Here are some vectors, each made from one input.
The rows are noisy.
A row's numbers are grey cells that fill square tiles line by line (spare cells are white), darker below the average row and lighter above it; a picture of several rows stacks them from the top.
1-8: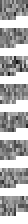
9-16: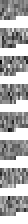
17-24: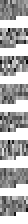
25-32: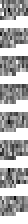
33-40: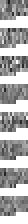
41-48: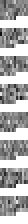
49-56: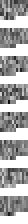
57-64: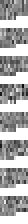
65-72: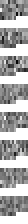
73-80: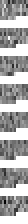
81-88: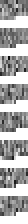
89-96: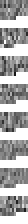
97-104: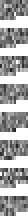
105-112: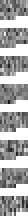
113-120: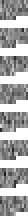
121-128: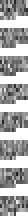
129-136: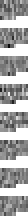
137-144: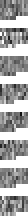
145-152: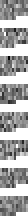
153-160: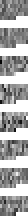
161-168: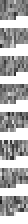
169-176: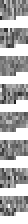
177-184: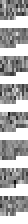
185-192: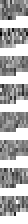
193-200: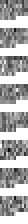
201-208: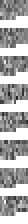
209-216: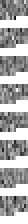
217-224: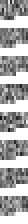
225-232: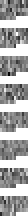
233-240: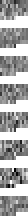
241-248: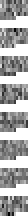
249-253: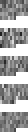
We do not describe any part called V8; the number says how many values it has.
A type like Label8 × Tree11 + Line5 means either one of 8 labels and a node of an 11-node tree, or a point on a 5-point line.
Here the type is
Label5 × List2(V8) + Line7 + Tree7.
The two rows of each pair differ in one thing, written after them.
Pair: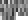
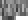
the label
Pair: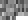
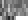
the label
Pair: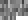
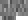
the value of V8 in item 2 of the list
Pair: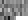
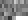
the label
